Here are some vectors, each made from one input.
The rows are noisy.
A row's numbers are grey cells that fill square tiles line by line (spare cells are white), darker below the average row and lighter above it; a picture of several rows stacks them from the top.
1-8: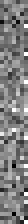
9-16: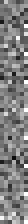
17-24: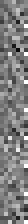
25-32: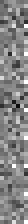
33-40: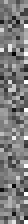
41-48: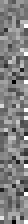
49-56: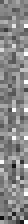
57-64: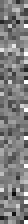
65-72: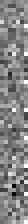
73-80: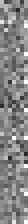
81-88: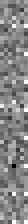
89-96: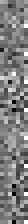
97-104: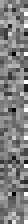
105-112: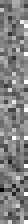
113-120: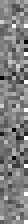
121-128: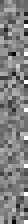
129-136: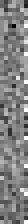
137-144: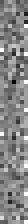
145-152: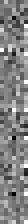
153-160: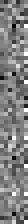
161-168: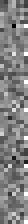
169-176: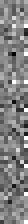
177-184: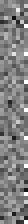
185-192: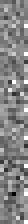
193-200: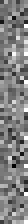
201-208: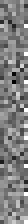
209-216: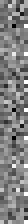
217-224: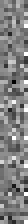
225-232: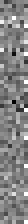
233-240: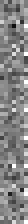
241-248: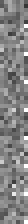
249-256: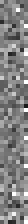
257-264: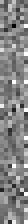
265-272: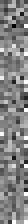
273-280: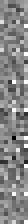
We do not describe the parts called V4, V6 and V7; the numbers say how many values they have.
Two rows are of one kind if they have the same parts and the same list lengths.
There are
3 kinds of row.
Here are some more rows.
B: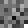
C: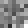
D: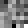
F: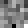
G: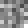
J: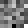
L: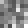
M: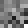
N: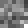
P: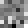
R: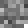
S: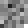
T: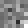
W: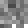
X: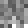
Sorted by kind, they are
B, N, R, W, X
C, L, M, S, T
D, F, G, J, P

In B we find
a point on an 8-point line, three true/false values, a value of V6 and a value of V7.
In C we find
a point on a 5-point line, a point on an 8-point line, three true/false values and a value of V6.
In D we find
a point on an 8-point line, three true/false values and a value of V4.
